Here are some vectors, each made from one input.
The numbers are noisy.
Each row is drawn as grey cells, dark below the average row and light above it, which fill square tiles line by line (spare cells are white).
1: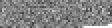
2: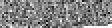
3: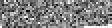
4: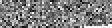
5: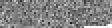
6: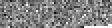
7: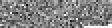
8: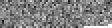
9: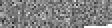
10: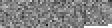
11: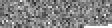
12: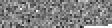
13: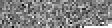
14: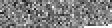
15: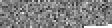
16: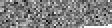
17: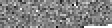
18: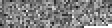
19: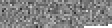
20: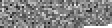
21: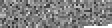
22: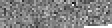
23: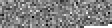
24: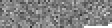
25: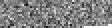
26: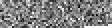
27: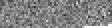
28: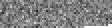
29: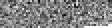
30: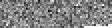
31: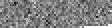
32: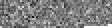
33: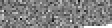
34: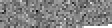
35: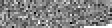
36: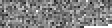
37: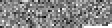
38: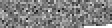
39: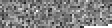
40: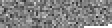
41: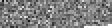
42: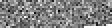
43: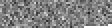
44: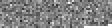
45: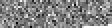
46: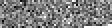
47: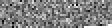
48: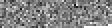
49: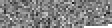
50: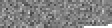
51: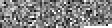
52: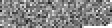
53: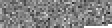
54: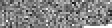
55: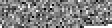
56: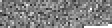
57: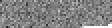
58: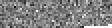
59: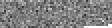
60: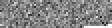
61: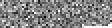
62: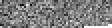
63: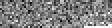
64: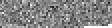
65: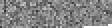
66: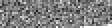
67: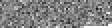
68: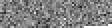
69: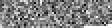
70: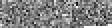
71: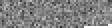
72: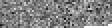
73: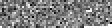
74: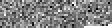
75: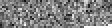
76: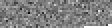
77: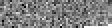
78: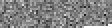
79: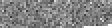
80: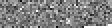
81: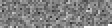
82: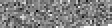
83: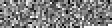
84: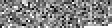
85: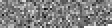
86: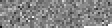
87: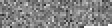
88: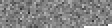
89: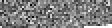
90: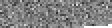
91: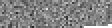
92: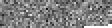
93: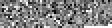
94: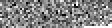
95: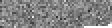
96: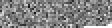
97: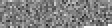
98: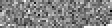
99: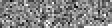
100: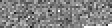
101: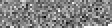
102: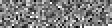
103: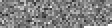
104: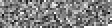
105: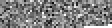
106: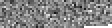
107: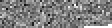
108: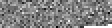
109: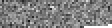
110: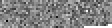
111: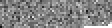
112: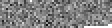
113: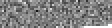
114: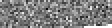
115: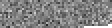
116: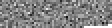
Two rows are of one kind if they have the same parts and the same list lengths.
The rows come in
4 kinds.
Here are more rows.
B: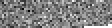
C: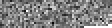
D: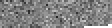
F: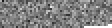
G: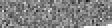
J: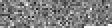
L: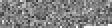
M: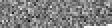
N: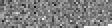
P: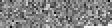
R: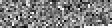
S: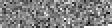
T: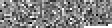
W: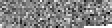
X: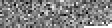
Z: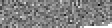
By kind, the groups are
B, D, X, Z
C, F, J, L, M
G, N, P, S, W
R, T

